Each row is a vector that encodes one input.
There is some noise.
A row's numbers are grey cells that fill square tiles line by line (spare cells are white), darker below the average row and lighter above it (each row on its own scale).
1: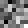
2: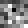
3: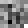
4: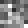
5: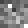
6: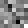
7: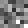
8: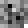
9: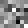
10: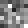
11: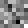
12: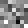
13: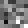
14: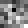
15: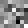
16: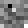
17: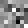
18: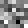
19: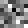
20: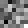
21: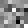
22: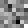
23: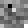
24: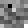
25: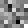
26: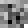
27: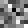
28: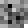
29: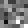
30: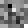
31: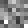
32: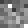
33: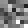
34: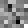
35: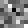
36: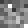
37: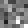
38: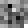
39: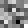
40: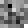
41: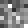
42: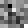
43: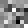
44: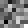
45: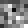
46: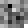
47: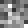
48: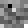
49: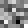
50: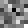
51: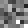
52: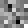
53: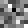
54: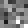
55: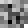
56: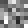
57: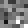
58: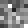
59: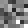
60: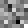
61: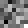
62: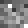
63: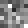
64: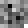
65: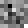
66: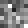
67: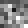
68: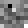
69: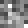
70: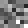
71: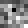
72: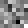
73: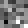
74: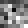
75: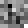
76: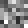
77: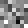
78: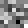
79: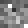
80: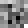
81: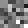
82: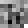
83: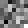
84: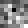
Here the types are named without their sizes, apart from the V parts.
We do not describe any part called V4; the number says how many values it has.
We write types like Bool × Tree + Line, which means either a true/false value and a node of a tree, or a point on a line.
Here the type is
Bool × (Line + V4).
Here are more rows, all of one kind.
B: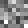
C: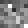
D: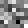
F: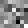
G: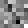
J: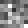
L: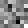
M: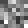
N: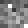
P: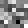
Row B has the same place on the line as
C, M and N.
